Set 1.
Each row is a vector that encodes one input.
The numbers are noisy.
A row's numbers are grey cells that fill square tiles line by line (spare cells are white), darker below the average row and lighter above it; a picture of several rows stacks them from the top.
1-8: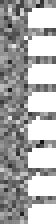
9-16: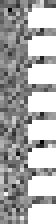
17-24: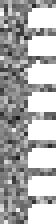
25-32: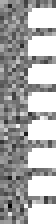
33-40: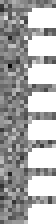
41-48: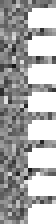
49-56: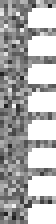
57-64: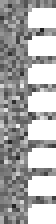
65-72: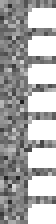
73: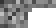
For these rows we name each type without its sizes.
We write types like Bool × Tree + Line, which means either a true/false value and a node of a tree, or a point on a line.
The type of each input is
Label.
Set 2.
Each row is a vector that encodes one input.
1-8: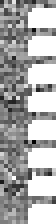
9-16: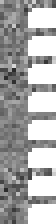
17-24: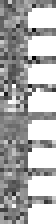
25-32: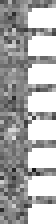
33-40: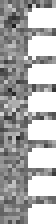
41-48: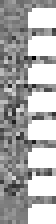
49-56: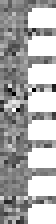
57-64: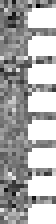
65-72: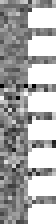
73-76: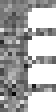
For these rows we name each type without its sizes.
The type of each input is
Line.
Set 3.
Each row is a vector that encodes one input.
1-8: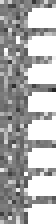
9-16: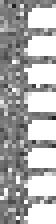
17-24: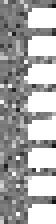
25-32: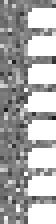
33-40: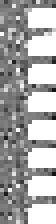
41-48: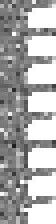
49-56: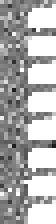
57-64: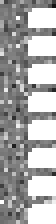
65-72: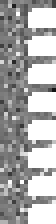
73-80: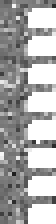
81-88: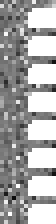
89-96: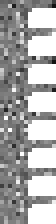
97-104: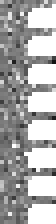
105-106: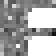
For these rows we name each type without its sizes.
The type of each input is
Circle.
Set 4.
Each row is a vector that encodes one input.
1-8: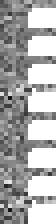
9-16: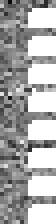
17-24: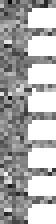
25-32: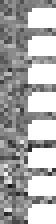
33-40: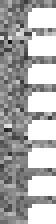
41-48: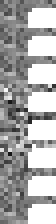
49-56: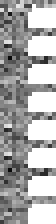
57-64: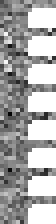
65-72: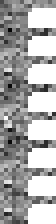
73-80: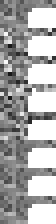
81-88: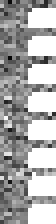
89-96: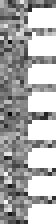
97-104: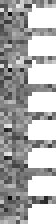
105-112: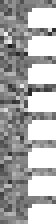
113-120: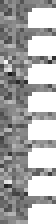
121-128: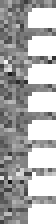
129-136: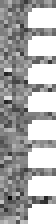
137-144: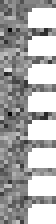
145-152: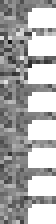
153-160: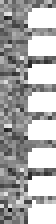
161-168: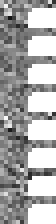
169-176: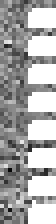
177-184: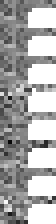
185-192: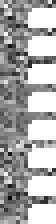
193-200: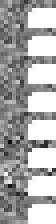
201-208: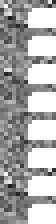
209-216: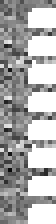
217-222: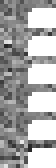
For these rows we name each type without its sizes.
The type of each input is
Tree.
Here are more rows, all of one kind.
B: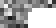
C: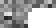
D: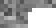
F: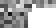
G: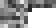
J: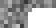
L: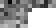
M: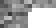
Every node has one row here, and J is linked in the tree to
C and D.
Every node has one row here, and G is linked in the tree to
L.
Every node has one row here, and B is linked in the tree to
C.
